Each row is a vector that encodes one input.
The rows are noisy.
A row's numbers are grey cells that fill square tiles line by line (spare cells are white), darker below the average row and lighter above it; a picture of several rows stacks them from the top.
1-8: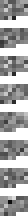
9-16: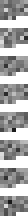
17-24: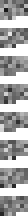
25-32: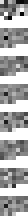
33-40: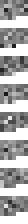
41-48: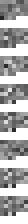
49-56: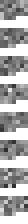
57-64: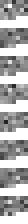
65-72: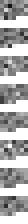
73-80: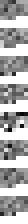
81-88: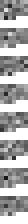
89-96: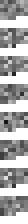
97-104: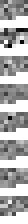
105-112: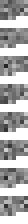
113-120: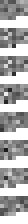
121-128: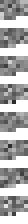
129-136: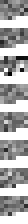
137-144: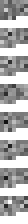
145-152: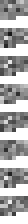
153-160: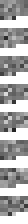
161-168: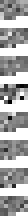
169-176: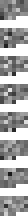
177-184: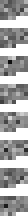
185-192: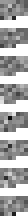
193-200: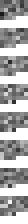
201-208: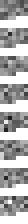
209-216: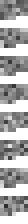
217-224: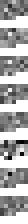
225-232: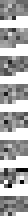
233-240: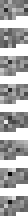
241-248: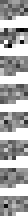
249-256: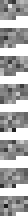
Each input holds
either a fixed value, or a node of an 8-node tree, a node of a 9-node tree and a true/false value.
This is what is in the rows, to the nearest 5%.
About 5% of them hold a fixed value. The rest hold a node of an 8-node tree, a node of a 9-node tree and a true/false value.
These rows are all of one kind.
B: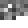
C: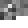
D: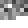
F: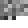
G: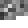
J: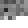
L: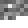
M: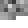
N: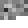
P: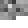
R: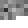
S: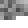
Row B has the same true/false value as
C, F and G.
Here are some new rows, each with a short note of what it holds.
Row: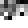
a fixed value
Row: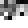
a fixed value
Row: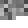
a node of an 8-node tree, a node of a 9-node tree and a true/false value
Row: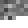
a node of an 8-node tree, a node of a 9-node tree and a true/false value
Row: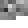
a node of an 8-node tree, a node of a 9-node tree and a true/false value
